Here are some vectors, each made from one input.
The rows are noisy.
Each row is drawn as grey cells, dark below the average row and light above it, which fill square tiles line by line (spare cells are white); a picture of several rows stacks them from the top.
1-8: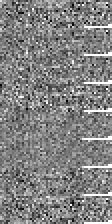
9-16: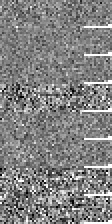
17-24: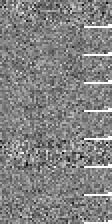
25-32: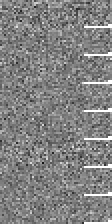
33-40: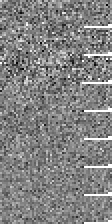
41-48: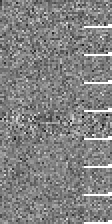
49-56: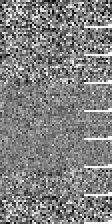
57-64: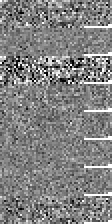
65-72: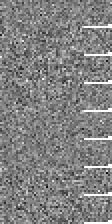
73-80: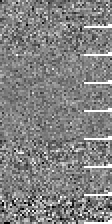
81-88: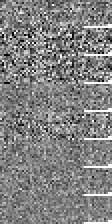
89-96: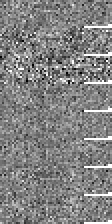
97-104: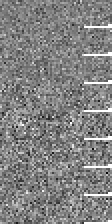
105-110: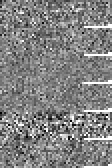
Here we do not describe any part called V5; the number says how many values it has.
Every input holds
a list of up to two items, each a true/false value and a value of V5.
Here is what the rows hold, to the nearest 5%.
All of them are lists of up to two items, each a true/false value and a value of V5: about 5% are empty, 40% hold one and 55% two.
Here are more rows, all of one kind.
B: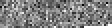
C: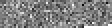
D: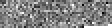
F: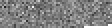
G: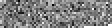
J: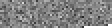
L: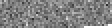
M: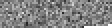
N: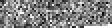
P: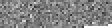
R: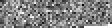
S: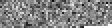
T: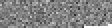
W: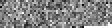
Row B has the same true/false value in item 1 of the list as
F, G and L.
